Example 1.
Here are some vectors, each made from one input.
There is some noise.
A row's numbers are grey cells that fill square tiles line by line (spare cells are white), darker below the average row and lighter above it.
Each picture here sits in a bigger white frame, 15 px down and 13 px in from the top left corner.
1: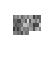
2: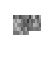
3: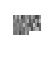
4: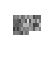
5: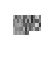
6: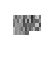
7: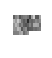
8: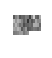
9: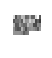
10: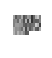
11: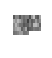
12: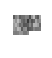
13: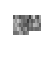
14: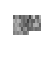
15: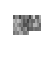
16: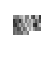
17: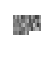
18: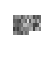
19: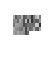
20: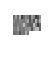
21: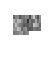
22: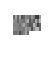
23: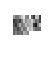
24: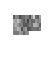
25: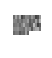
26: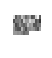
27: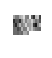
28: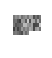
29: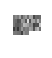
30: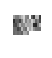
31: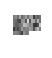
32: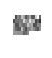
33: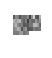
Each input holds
a point on a 6-point circle.
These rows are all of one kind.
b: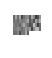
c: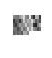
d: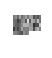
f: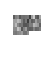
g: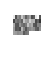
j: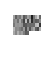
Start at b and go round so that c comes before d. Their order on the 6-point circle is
b, f, j, g, c, d.
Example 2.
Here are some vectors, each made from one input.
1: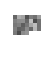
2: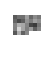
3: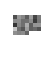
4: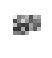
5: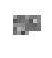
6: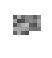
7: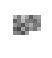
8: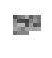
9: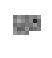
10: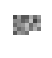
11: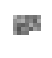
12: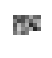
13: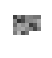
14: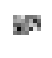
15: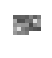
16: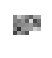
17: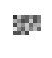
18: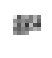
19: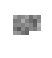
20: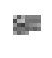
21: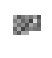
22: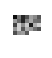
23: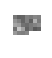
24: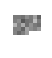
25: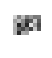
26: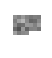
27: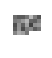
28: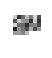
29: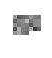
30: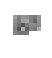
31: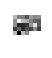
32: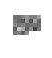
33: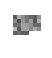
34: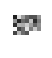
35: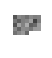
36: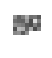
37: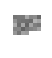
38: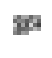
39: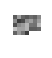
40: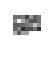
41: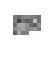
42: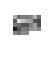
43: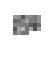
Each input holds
a point on a 6-point line.
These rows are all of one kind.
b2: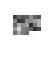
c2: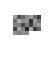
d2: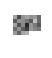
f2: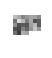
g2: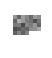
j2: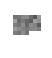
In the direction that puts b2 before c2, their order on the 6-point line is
d2, j2, b2, c2, g2, f2.
